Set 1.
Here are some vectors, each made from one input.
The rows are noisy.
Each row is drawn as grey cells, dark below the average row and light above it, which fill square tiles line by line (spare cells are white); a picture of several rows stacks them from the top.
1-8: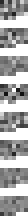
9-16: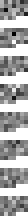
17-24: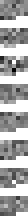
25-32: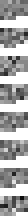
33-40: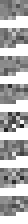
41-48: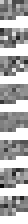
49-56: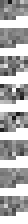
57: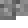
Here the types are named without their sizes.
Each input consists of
a label, together with either a fixed value, or four true/false values.
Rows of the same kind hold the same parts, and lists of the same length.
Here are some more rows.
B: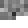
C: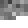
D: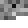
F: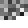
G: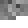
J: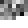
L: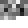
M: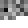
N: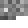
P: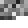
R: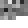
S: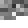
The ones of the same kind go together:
B, C, D, G, J, L, M, N, P
F, R, S

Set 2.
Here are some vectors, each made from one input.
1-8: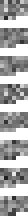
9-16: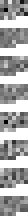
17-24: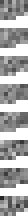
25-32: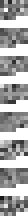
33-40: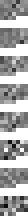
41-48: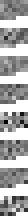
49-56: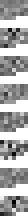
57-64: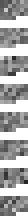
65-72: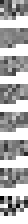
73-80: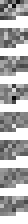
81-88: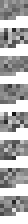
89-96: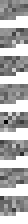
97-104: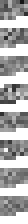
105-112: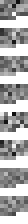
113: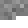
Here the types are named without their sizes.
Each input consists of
a label, together with either a fixed value, or four true/false values.
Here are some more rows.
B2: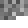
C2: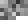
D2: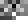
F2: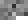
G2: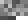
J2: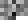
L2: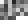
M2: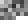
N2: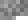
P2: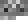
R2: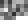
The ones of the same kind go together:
B2, C2, D2, F2, M2, N2, P2, R2
G2, J2, L2

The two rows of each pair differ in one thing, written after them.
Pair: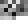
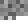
one of the four true/false values
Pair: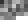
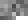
one of the four true/false values
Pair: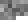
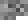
the label
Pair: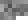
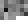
one of the four true/false values
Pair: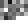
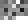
the label
